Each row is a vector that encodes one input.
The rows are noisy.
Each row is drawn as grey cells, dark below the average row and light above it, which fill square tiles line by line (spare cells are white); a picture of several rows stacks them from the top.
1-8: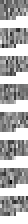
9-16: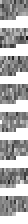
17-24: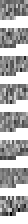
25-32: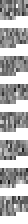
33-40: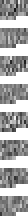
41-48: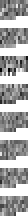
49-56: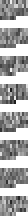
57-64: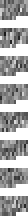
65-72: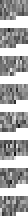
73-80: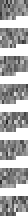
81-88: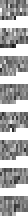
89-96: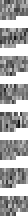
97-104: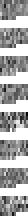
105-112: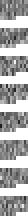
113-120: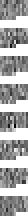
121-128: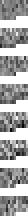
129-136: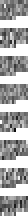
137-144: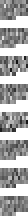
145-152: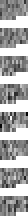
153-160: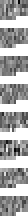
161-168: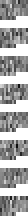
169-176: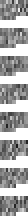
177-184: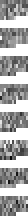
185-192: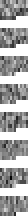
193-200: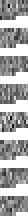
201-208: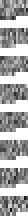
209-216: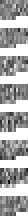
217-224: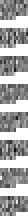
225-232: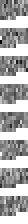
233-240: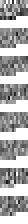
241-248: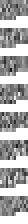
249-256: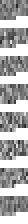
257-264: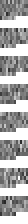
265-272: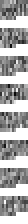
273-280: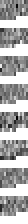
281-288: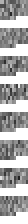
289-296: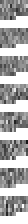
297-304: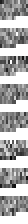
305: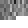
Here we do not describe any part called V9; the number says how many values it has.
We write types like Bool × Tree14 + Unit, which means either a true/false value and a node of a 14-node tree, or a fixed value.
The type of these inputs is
(Bool × Bool × Bool + Unit) × V9 + Line10.
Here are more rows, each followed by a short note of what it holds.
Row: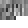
three true/false values and a value of V9
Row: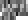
a value of V9
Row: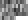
a value of V9
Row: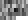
a value of V9
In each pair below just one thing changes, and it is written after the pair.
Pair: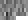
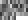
the value of V9
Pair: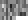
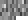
one of the three true/false values
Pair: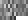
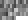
one of the three true/false values
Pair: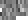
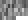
the value of V9
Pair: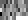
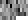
one of the three true/false values
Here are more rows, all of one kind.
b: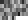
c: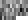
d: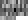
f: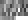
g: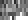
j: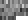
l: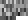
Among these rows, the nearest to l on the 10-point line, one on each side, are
b and j.
